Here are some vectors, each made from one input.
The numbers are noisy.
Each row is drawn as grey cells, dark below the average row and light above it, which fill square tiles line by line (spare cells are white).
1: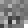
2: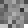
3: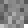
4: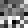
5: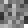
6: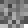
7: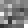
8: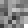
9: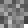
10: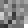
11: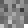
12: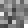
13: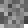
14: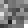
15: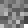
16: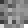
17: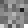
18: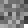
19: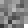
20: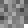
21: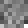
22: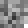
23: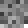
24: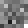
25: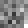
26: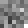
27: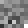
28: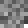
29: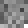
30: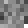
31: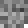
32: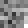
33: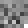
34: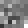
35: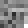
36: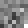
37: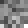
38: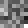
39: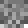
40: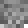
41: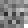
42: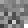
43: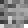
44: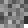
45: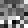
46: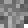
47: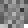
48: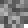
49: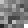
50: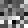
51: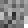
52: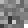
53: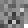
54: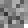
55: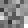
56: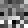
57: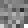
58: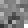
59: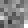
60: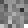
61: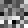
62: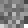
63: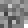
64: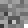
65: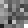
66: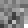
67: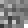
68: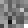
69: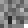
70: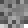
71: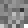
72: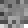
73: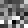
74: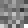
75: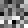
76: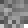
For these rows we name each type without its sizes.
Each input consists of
a list of points on a line.
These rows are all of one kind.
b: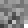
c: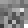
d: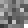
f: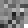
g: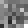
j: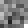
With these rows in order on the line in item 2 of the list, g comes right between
b and c.
